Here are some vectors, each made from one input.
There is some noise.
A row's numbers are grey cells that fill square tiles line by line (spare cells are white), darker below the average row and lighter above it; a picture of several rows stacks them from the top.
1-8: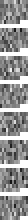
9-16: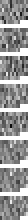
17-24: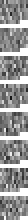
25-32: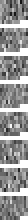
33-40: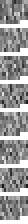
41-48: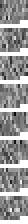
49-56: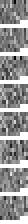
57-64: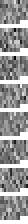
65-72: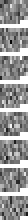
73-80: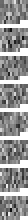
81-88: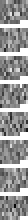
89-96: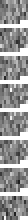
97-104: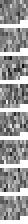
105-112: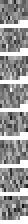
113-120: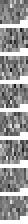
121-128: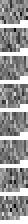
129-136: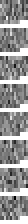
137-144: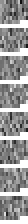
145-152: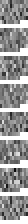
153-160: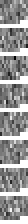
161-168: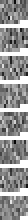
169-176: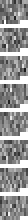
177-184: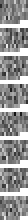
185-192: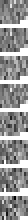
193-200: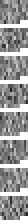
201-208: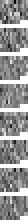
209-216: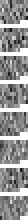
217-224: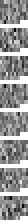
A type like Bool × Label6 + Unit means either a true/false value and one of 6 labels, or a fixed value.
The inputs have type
Line7 × List2(Line5).
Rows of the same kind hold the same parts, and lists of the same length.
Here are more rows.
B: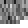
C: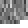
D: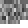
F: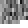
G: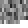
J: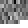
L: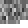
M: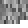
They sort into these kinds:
B, C, J
D, F, G, L
M

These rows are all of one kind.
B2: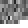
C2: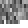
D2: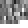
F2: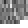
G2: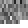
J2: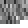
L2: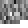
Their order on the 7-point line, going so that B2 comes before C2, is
J2, F2, B2, G2, C2, D2, L2.
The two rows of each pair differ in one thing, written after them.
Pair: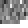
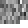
the place on the 7-point line
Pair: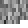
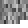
the place on the 5-point line in item 2 of the list
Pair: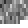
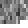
the place on the 5-point line in item 1 of the list
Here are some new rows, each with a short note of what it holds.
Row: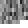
a point on a 7-point line, together with the empty list
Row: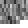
a point on a 7-point line, together with a list of one item
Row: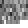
a point on a 7-point line, together with a list of two items
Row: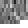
a point on a 7-point line, together with a list of one item
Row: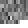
a point on a 7-point line, together with a list of one item
